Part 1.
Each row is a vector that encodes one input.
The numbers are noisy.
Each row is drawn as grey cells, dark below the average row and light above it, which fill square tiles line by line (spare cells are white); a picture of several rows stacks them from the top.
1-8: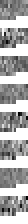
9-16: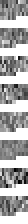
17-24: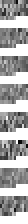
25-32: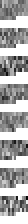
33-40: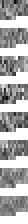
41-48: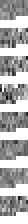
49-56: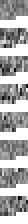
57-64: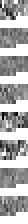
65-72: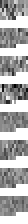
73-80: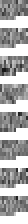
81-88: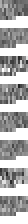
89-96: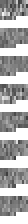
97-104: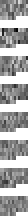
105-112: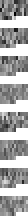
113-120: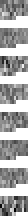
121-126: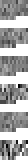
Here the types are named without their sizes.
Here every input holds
a list of points on a line.
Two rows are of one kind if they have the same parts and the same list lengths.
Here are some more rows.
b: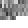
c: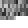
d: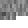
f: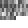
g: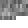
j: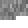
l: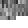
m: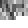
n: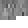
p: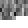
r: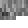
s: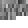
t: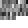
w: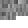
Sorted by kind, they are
b, c, j, m, s
d, f, g, l, n, r, t, w
p

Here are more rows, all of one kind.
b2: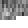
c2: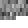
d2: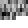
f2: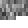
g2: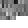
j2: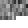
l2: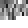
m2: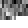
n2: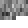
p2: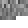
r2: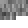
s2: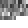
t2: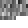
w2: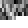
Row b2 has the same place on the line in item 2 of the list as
f2, m2, r2 and s2.
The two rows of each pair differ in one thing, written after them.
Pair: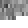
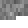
the place on the line in item 1 of the list
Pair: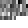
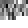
the place on the line in item 1 of the list
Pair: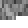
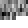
the place on the line in item 1 of the list
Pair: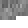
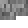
the place on the line in item 1 of the list
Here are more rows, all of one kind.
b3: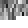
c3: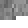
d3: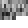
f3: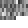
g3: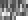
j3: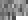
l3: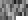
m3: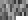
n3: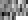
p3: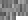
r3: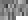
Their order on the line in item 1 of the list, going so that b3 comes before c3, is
n3, p3, d3, j3, r3, f3, b3, g3, c3, l3, m3.
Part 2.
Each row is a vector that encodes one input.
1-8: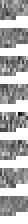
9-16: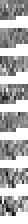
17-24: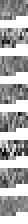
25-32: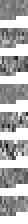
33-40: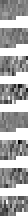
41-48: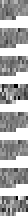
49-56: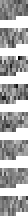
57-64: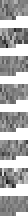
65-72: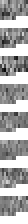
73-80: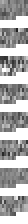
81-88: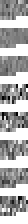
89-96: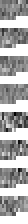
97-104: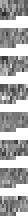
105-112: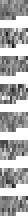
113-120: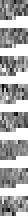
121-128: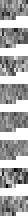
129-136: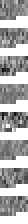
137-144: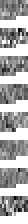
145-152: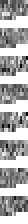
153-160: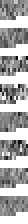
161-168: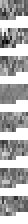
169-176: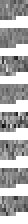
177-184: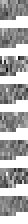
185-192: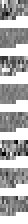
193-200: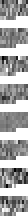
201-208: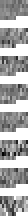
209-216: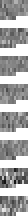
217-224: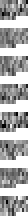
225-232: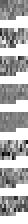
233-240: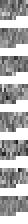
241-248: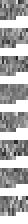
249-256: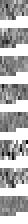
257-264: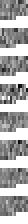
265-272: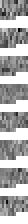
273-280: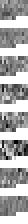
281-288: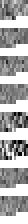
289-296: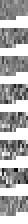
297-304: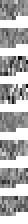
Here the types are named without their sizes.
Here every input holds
a list of points on a line.
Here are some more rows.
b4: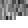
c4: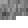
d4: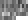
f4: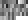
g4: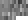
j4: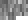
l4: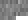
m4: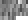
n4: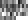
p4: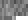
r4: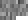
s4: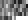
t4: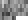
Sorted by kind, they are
b4
c4, d4, f4, g4, n4, t4
j4, l4, m4, p4, r4, s4

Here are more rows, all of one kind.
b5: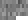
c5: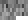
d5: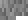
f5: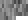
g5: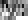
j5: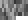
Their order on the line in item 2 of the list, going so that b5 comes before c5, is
d5, j5, f5, b5, g5, c5.
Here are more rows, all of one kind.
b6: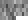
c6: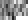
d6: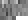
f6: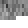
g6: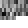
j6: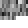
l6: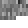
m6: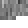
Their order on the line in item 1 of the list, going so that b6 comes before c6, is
j6, b6, l6, d6, m6, g6, c6, f6.
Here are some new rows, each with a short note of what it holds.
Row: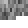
a list of two items
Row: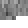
a list of two items
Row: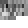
a list of two items
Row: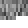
the empty list
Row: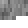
a list of two items
